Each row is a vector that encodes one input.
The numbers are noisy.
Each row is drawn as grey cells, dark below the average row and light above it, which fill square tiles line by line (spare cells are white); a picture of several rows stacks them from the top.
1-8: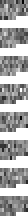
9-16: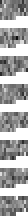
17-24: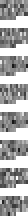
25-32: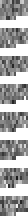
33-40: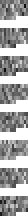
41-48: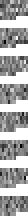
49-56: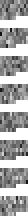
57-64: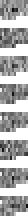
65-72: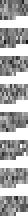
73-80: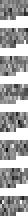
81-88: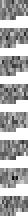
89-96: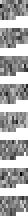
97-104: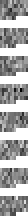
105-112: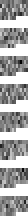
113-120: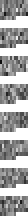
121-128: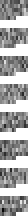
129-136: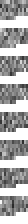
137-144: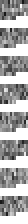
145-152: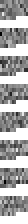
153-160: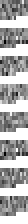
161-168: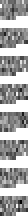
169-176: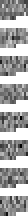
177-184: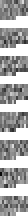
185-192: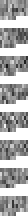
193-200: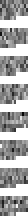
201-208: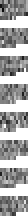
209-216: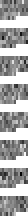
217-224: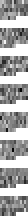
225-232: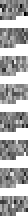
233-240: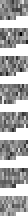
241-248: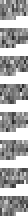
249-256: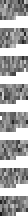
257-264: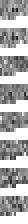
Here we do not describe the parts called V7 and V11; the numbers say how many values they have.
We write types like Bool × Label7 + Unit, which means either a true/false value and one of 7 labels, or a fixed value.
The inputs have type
Label6 × V7 × V11 + Line3 × Line9 + Unit.
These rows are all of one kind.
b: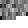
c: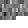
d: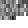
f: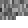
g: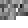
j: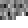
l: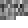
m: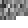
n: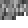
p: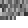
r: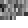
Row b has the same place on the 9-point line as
c, f and j.
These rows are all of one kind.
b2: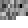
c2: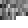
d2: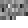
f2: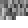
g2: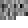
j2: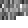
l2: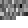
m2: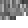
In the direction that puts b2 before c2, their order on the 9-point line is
l2, b2, m2, c2, f2, g2, d2, j2.
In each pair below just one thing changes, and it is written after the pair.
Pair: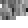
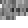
the value of V11
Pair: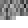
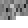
the value of V11
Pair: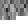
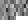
the value of V11
